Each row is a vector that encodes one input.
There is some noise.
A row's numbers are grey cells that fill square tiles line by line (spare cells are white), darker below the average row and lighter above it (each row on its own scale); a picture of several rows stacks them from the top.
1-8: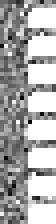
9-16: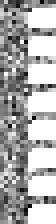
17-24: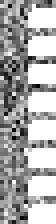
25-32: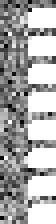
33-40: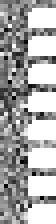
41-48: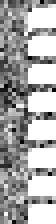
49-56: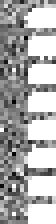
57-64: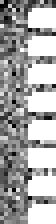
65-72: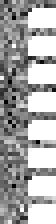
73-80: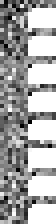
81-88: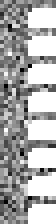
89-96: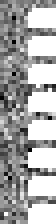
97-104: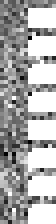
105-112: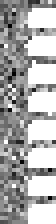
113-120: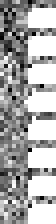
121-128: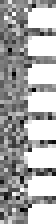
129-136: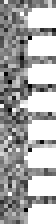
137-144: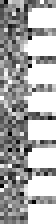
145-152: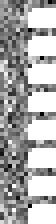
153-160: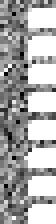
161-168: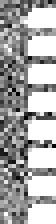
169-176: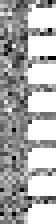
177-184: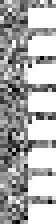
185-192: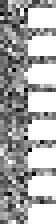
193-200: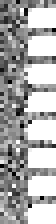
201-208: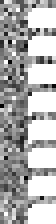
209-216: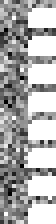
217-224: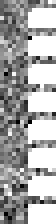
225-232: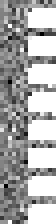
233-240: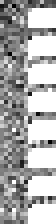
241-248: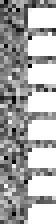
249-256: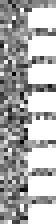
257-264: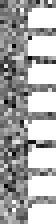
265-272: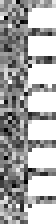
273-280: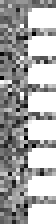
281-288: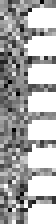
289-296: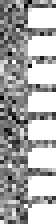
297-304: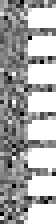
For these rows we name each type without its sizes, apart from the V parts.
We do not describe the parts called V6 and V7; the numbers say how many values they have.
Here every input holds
a point on each of three circles, a label, a true/false value, a value of V6 and a value of V7.
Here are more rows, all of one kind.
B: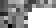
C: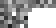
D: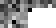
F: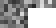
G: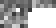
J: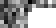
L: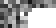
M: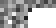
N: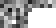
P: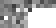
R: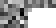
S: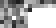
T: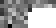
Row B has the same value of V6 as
F, J, L and P.
